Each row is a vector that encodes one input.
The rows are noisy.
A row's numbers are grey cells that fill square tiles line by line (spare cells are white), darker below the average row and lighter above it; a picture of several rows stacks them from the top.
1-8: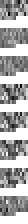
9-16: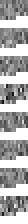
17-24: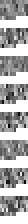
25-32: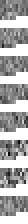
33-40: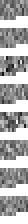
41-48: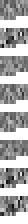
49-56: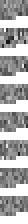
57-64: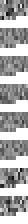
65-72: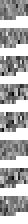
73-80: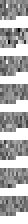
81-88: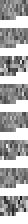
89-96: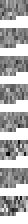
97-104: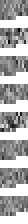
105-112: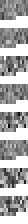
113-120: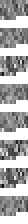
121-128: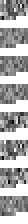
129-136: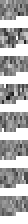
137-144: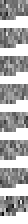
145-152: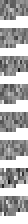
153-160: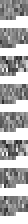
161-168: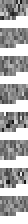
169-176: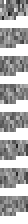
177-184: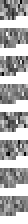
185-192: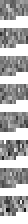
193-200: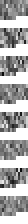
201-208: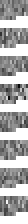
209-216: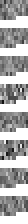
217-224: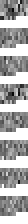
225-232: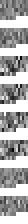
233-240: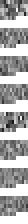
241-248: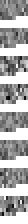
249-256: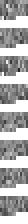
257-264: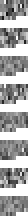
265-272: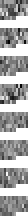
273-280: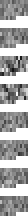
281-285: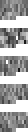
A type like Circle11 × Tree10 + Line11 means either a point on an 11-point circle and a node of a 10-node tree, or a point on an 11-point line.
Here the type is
Bool × Bool × Bool × Bool + (Circle5 + Unit) × (Circle18 + Line3 × Line5).
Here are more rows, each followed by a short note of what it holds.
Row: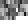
four true/false values
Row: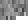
a point on an 18-point circle
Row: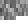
a point on a 3-point line and a point on a 5-point line
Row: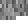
a point on an 18-point circle
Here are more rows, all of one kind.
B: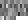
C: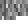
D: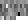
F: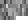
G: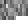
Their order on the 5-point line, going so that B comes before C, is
F, G, B, D, C.
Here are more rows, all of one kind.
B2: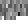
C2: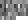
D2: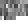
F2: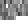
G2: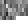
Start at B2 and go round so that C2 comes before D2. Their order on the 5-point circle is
B2, C2, F2, G2, D2.
